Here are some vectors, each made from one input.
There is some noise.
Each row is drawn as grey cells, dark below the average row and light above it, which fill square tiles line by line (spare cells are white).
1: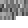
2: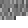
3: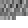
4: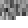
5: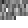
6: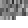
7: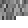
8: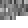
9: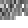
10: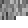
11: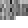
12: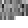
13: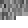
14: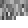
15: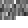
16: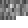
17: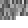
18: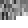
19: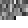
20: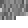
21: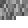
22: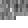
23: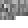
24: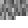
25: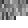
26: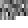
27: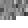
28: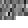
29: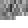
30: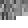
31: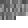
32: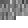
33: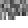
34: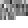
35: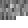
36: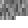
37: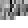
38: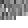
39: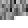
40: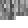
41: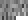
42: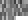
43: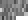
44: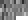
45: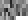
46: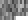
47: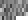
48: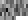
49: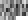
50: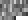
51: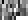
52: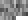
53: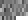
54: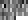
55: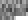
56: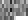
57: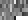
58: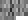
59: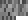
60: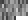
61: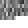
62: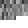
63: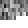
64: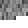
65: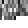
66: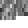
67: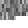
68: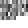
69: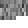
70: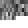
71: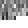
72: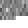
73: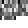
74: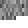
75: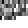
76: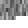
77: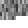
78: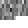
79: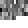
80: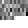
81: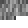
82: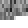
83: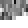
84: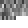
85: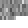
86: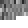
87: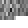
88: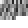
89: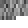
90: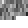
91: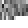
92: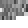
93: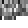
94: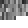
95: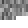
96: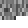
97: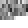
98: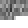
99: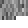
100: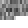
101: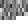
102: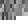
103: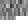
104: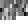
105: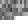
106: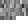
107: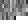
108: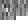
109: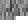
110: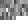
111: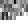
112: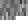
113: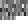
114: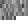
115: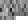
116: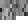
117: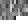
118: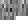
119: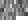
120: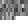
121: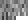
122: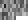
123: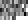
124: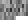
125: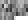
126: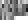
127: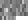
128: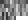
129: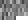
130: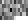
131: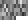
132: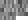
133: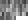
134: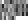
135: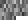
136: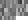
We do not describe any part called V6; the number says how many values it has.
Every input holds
a list of up to two items, each a true/false value and a value of V6.
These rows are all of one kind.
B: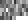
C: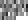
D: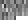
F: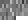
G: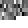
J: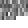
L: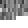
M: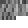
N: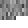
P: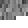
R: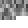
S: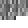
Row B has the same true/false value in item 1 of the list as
G, M, N and P.
